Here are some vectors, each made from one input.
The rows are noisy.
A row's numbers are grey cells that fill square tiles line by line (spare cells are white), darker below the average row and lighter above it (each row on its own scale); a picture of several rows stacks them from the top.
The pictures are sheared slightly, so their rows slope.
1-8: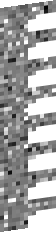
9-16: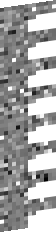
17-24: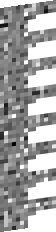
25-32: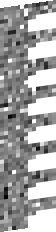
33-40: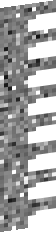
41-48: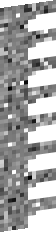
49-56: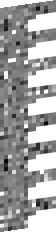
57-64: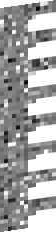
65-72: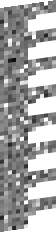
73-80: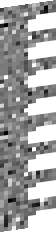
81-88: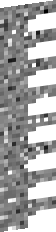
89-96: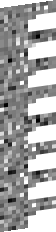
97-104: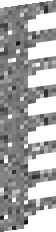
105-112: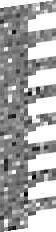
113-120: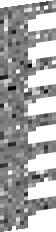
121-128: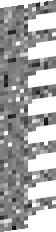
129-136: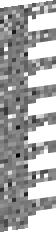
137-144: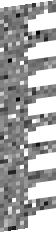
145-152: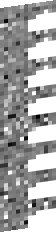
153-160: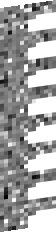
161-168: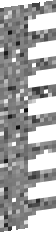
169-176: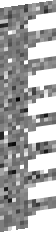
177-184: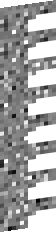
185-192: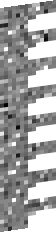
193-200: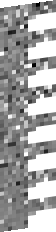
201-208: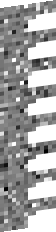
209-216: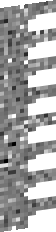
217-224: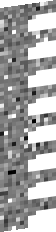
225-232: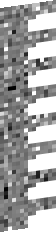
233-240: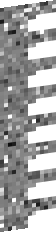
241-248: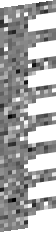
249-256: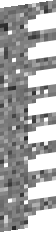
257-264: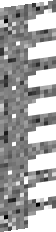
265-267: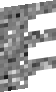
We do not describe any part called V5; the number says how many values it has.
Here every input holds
a point on a 16-point circle, together with either three true/false values, or a value of V5.
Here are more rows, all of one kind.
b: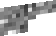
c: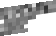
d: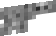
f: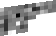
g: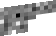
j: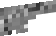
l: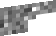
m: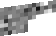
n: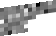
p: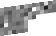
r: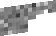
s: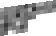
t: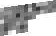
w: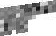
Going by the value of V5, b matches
d, t and w.
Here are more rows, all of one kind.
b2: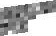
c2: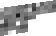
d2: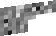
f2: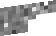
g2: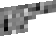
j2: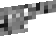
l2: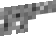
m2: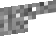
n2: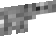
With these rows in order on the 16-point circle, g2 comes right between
d2 and j2.
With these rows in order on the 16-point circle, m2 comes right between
b2 and j2.
